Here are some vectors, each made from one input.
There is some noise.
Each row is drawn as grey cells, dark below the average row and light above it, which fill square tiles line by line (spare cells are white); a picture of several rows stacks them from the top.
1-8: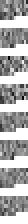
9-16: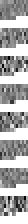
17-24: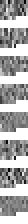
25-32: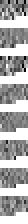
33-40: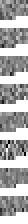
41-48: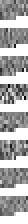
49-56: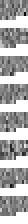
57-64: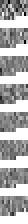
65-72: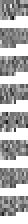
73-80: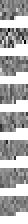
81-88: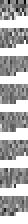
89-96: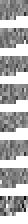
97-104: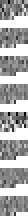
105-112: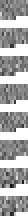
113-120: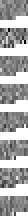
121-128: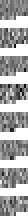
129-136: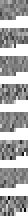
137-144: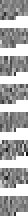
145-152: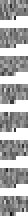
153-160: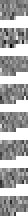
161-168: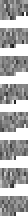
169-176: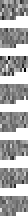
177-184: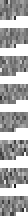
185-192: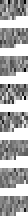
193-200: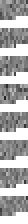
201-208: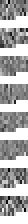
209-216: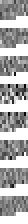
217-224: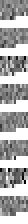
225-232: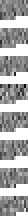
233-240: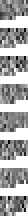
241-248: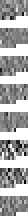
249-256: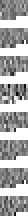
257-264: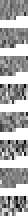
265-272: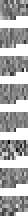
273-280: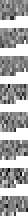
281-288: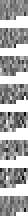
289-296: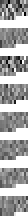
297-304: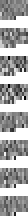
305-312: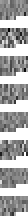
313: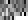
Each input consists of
either a point on a 6-point line, or a list of up to two points on a 13-point line.
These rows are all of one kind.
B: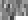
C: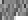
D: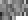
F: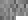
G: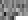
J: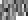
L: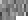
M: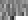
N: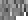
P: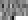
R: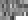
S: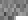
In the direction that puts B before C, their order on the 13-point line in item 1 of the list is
B, M, P, R, G, N, S, F, L, J, D, C.
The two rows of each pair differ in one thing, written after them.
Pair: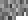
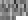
the place on the 13-point line in item 2 of the list
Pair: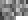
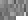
the place on the 13-point line in item 1 of the list
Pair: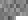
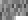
the place on the 13-point line in item 1 of the list
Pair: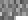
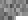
the place on the 13-point line in item 1 of the list
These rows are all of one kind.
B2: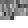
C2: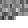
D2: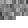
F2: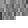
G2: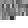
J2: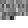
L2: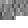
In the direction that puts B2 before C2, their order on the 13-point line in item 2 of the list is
B2, C2, J2, G2, D2, L2, F2.
